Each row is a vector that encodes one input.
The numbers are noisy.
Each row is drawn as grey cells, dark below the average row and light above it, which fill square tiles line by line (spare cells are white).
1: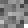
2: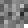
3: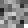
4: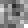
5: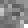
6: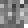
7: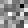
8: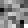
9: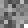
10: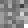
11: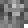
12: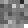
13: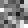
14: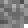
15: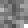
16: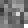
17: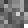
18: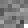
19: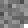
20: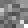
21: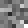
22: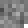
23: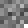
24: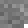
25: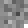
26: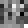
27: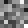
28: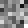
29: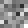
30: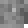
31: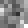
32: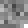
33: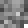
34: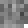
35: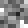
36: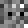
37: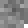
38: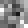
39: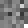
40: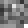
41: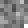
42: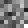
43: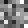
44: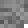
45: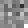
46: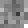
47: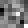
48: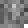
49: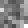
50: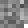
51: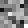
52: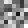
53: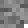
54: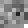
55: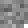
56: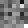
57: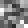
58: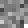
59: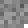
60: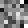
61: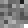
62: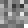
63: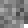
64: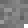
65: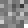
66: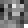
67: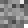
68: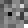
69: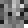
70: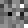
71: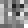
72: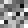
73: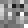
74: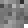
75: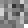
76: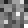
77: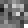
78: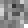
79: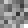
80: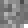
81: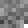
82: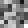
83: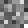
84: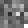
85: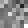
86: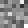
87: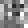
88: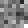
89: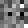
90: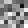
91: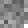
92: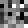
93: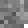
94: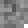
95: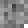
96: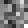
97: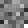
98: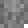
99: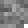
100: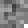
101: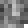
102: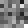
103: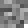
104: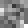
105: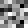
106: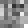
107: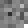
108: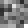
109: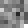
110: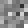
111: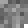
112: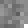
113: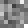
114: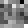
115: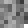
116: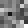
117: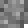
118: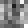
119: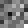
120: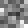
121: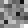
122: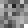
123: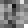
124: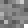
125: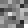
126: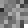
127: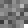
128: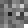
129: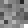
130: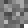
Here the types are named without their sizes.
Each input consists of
a list of points on a line.
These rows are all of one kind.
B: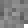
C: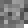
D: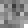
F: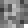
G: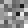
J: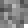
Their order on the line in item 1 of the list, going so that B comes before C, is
D, B, G, J, F, C.
